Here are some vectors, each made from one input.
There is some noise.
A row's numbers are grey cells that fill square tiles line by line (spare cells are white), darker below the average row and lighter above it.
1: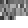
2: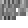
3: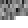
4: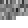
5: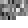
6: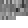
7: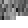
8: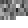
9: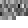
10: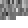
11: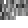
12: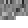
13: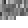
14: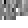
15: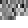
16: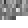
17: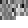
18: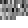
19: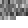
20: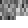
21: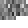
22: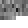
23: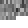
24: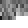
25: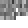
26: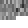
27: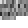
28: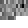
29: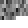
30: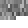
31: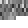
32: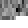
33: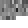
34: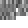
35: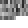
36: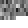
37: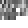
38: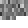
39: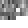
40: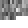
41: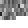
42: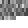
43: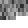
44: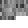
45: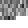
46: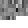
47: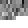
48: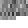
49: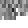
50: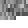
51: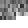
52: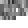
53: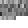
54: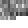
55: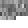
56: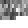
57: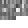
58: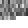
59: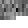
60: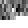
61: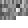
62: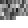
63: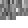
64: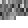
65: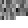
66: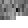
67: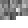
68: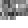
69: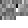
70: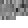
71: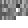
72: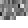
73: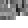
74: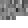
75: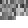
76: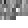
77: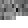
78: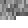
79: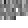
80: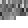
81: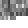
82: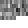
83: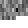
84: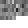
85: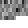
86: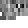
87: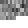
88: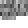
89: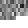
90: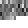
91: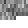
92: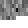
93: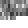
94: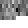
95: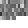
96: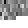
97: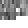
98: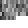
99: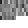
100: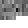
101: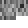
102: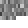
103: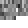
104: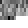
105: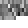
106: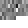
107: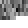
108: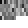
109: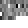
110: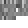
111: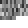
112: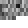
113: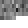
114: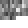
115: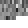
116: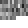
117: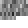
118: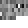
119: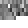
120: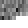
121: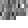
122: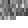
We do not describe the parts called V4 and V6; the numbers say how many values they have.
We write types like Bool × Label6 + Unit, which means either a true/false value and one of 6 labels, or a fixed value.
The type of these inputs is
Bool × (Line5 + V4) × V6.
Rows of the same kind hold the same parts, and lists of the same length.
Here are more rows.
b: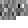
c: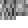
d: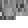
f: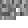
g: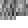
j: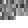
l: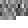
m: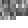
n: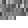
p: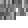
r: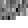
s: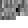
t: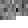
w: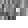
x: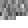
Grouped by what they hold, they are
b, c, g, l, m, n, r, s, t, x
d, f, j, p, w

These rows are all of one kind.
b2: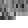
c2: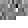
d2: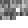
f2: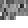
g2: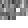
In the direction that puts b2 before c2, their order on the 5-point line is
d2, g2, b2, c2, f2.
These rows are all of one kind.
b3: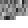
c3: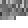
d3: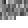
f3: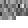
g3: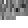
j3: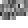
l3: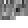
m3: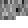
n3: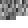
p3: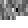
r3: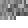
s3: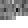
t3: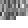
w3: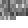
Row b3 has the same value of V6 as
j3, n3, p3 and t3.
